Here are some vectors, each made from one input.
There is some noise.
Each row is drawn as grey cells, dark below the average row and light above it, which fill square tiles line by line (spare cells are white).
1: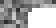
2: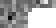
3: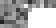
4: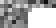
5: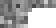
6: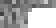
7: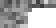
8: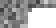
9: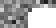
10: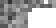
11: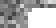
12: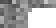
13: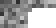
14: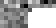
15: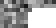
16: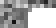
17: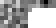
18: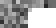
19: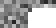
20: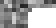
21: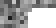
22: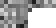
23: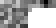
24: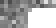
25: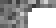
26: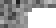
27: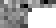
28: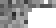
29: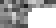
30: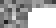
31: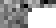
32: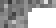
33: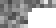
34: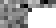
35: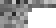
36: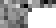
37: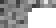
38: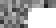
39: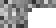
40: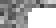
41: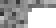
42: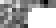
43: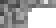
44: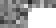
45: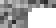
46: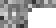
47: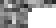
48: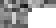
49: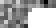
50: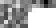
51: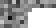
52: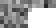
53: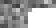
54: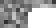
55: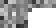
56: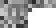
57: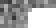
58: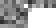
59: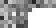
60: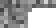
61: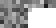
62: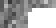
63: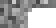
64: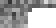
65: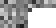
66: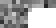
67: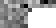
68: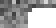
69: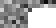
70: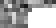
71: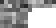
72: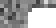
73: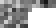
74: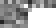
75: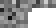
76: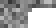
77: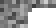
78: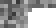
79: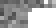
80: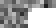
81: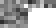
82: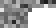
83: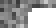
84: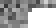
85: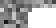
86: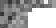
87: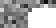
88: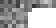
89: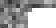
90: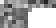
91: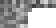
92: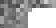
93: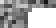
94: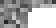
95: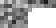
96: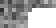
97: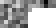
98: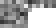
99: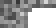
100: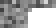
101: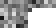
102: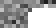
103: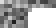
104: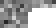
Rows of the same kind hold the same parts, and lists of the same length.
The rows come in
3 kinds.
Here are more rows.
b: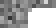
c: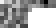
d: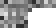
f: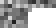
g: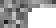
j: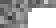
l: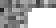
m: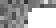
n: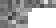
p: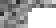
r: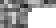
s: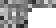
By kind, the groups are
b, j, l, m, n, p
c, f, g, r
d, s

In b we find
one of 5 labels and one of 9 labels.
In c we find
three true/false values.
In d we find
a fixed value.
